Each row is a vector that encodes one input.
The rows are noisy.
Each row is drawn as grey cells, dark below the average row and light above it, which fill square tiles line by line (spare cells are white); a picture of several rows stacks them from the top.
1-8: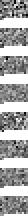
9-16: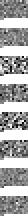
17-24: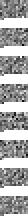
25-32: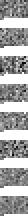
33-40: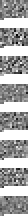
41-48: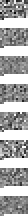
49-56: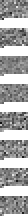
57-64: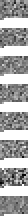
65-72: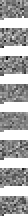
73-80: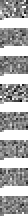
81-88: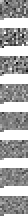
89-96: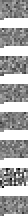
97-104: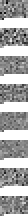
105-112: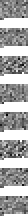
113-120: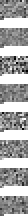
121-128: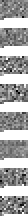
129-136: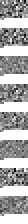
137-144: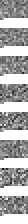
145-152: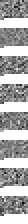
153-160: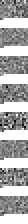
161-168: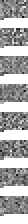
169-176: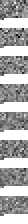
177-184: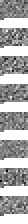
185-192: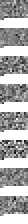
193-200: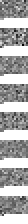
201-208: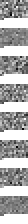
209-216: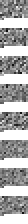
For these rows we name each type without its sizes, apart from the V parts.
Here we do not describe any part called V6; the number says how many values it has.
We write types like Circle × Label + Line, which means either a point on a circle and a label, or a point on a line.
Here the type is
List(Circle) × V6.
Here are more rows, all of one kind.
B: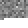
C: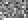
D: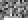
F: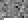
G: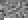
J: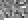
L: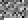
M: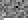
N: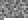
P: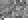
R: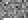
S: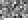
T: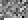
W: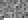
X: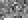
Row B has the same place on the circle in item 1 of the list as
J, L, N and W.
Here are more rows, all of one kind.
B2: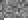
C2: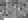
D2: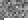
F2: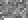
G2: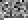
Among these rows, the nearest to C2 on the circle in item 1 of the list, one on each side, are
D2 and G2.
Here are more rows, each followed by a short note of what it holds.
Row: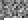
a value of V6, together with a list of three items
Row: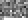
a value of V6, together with a list of one item
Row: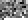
a value of V6, together with a list of one item
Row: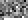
a value of V6, together with a list of one item
